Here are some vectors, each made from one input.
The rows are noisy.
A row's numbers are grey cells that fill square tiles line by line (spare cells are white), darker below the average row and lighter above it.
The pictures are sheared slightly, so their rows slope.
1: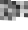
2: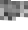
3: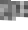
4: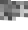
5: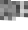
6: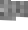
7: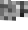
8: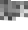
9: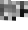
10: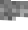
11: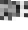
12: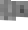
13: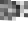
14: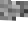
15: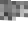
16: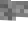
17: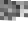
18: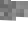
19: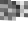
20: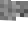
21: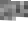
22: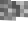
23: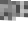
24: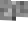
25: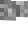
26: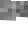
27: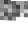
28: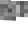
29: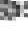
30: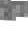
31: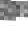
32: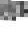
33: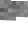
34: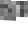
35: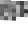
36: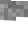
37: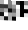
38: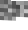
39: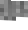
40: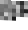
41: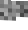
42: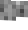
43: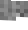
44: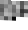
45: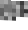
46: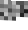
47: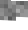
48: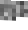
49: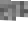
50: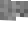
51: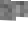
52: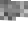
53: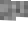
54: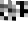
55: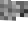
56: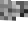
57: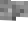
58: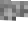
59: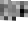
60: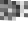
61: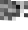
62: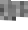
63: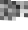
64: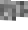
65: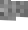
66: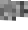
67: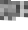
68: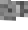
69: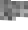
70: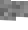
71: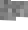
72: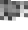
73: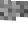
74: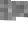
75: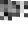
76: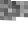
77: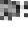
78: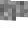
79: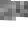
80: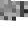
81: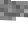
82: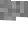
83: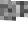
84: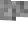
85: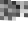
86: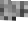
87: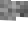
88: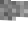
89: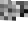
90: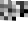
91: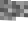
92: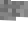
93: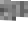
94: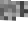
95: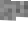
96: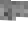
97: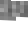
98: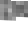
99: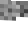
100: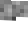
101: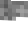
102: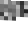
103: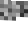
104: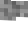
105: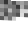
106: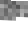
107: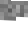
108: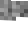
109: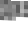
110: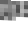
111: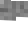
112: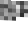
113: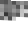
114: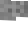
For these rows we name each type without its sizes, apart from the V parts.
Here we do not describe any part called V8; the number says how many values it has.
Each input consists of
a value of V8, together with a list of points on a line.
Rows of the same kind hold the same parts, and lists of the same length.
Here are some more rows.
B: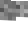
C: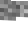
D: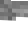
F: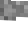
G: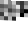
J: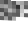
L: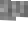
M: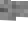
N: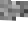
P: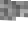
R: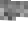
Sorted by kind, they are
B, C, F, J, M, P
D, R
G, L, N

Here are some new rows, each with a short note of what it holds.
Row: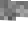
a value of V8, together with a list of one item
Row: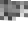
a value of V8, together with a list of one item
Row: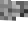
a value of V8, together with the empty list
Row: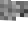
a value of V8, together with the empty list
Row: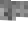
a value of V8, together with a list of one item
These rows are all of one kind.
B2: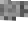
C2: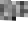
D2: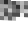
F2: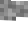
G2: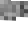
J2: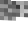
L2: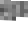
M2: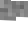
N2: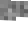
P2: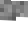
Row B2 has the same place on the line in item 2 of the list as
C2 and P2.
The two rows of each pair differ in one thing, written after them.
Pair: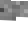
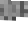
the place on the line in item 1 of the list
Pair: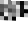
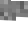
the place on the line in item 2 of the list
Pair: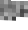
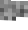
the value of V8
